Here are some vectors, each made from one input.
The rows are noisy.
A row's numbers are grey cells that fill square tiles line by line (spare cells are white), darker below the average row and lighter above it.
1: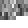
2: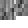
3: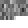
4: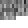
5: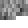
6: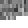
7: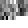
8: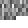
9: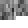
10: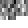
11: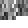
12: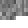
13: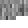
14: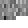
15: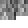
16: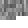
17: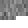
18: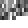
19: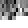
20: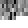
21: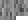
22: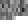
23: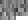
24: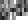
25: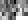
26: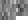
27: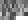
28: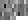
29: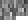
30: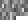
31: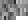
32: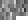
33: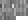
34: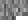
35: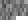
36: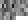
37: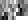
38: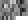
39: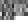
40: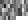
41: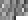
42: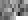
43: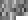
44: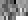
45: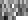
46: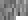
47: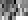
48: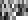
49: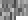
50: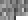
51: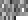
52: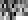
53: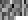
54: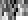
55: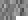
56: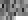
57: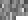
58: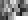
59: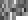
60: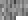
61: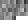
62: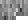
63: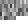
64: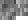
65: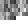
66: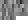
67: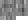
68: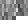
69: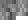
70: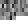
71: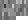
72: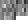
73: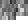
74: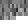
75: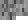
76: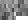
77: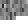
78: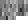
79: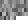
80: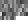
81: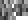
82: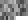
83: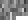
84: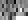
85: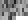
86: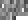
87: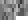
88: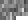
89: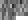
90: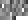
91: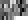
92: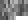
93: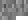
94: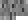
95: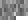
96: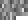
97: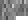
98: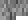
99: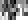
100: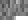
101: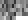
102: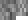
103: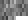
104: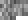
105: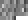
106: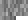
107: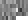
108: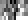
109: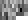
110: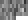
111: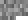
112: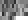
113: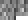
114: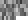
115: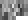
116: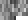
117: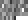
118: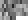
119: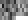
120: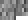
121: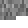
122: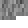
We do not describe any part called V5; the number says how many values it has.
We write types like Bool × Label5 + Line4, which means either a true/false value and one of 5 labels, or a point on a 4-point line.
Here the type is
List2(Bool × (Line4 + V5)).
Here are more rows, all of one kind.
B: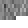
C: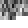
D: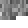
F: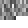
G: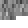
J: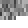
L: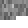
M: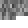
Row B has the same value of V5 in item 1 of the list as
C and G.
